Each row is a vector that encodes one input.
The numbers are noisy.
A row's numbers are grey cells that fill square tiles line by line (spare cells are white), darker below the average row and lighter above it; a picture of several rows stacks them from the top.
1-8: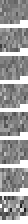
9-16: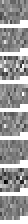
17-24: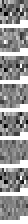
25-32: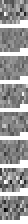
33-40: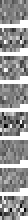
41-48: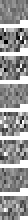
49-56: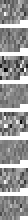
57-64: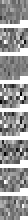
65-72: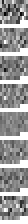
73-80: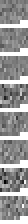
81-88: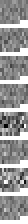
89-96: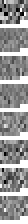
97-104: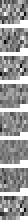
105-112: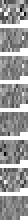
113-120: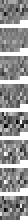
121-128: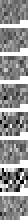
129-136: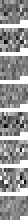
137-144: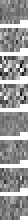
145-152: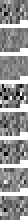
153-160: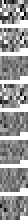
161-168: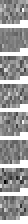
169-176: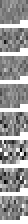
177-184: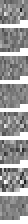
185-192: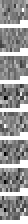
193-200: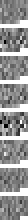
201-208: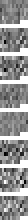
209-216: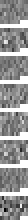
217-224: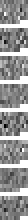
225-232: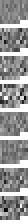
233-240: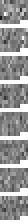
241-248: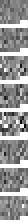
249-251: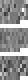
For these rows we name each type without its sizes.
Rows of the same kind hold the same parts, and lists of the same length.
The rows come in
5 kinds.
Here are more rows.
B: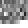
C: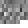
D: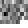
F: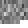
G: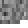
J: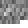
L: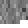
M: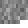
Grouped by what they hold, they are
B
C
D
F, G, J, M
L

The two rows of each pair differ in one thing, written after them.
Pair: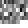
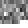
the node of the tree
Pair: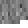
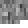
the place on the line
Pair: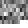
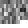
the node of the tree
